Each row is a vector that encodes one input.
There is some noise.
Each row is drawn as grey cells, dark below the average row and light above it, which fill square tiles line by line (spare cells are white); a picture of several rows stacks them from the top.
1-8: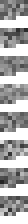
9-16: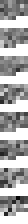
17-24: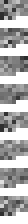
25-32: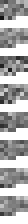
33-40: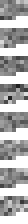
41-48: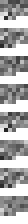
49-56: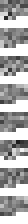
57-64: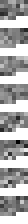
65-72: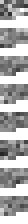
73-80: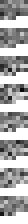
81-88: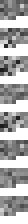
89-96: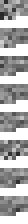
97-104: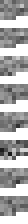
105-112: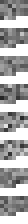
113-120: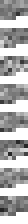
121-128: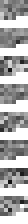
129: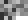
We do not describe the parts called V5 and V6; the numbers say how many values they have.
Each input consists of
a true/false value and a value of V6, together with either a point on a 4-point line, or a value of V5.
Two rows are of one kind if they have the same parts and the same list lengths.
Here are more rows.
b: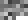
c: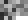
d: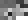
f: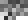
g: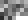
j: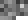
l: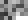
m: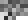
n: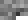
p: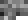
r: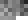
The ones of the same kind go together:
b, f, m, n
c, d, g, j, l, p, r

